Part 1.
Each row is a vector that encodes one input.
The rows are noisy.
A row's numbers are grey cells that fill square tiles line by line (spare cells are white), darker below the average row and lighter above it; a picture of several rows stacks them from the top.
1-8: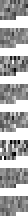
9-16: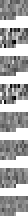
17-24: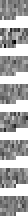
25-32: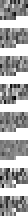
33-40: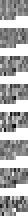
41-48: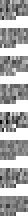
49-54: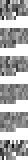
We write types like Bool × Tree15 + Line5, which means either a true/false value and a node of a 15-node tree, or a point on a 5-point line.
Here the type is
Tree7 + Tree8.
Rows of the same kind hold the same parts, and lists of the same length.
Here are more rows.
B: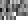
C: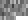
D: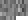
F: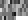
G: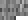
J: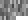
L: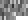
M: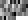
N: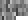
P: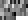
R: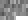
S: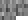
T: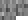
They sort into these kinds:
B, D, G, M, N, P, S, T
C, F, J, L, R

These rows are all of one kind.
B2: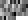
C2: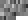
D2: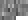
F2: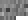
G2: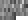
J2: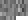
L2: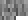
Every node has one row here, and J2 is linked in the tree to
B2.
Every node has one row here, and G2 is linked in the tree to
F2.
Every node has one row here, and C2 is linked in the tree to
B2, D2 and F2.
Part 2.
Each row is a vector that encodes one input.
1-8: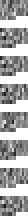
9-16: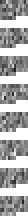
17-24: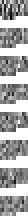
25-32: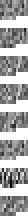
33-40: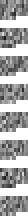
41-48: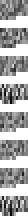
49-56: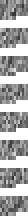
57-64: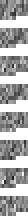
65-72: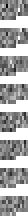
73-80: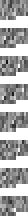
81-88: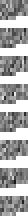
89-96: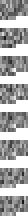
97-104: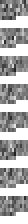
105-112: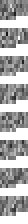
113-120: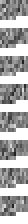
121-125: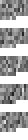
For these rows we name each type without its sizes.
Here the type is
List(Circle).
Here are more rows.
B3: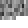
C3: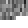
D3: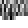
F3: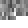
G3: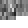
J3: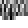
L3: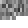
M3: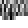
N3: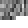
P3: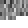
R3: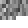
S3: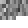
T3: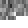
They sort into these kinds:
B3, G3, L3, R3, S3
C3, F3, N3, P3, T3
D3, J3, M3

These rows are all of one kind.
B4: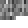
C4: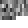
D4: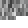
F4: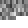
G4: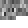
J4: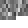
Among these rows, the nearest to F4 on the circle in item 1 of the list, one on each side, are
D4 and J4.
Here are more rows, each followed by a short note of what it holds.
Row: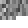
a list of one item
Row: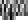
the empty list
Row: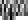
the empty list
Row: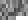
a list of one item
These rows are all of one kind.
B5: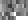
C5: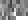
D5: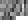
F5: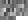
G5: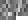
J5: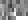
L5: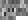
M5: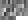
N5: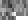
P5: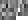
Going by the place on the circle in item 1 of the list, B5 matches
C5, J5 and N5.
